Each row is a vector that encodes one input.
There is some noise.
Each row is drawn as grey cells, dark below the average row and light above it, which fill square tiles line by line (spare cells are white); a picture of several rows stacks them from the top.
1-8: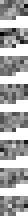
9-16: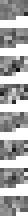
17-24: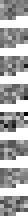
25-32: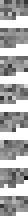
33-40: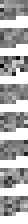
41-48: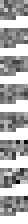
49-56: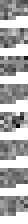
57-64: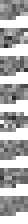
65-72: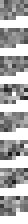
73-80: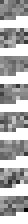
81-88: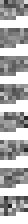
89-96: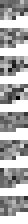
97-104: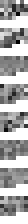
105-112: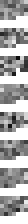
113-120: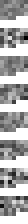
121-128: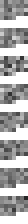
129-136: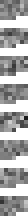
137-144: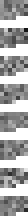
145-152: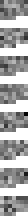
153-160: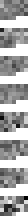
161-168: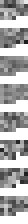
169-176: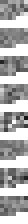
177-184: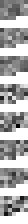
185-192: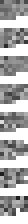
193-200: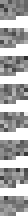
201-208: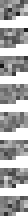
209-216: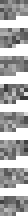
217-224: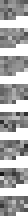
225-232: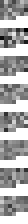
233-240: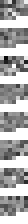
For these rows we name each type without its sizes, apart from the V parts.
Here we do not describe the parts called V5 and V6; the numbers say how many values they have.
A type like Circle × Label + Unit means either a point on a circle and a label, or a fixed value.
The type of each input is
(Bool × Bool × Bool + Unit) × (Label + Line × V5) × V6.
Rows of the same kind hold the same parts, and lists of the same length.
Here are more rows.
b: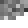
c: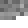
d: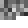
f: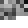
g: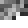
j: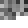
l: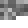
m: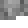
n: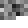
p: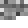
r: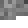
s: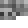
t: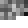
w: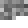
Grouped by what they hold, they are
b, c, d, p
f, l, m, s, w
g, n, r, t
j

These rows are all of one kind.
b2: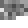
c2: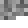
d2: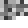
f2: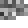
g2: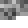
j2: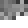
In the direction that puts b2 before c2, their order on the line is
b2, c2, j2, f2, g2, d2.
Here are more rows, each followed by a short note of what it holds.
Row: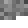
a label, three true/false values and a value of V6
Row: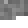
a label, three true/false values and a value of V6
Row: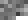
a label, three true/false values and a value of V6
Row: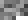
a label, three true/false values and a value of V6
